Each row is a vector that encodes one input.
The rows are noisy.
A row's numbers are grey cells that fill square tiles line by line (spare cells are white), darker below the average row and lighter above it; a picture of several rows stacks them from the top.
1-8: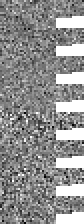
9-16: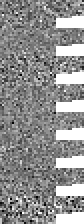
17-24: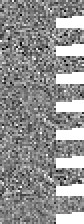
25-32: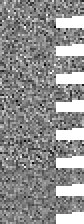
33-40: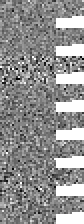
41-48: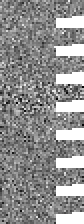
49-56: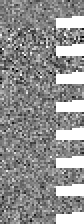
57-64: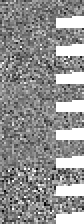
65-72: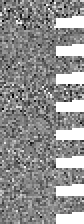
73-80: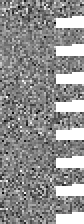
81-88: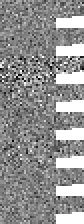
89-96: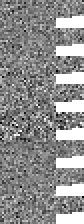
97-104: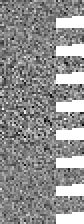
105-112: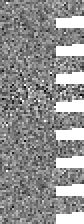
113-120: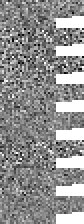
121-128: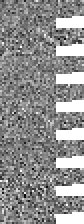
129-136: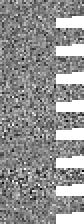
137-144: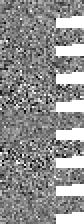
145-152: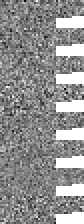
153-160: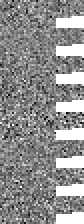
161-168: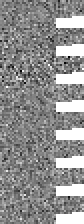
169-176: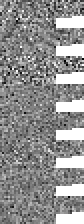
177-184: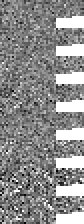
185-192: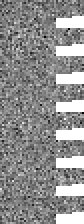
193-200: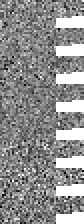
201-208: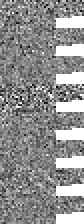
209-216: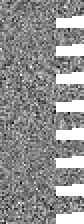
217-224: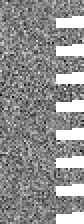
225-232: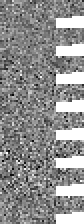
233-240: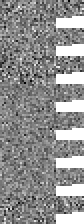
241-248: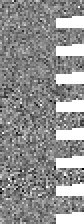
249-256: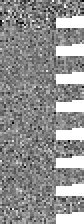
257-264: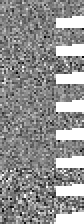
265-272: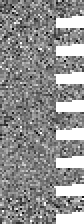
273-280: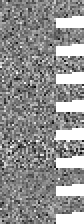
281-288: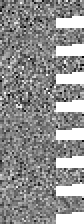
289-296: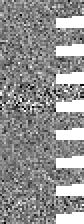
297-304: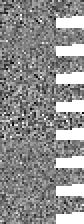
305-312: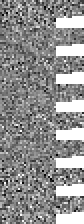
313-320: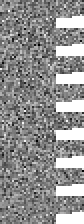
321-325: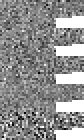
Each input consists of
one of 5 labels, together with a list of up to three points on a 7-point line.
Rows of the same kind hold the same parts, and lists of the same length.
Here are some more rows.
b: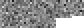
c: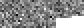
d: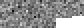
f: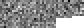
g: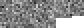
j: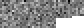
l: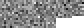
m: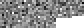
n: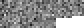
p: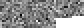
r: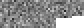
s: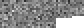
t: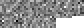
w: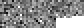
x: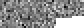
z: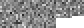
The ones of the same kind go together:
b, m, r
c, w
d, g, j, p, s, t, x, z
f, l, n

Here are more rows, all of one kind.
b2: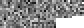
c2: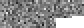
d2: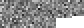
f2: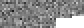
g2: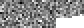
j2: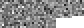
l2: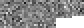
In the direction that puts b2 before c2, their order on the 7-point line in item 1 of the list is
l2, f2, b2, g2, c2, j2, d2.
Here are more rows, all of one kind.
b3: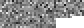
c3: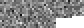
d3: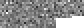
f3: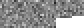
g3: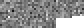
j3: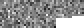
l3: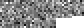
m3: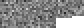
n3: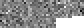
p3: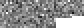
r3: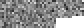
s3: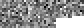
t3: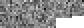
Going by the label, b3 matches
d3, n3, p3 and s3.
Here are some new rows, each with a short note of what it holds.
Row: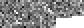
one of 5 labels, together with the empty list
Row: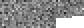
one of 5 labels, together with a list of three items
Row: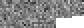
one of 5 labels, together with a list of one item
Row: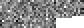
one of 5 labels, together with a list of two items
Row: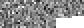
one of 5 labels, together with a list of two items
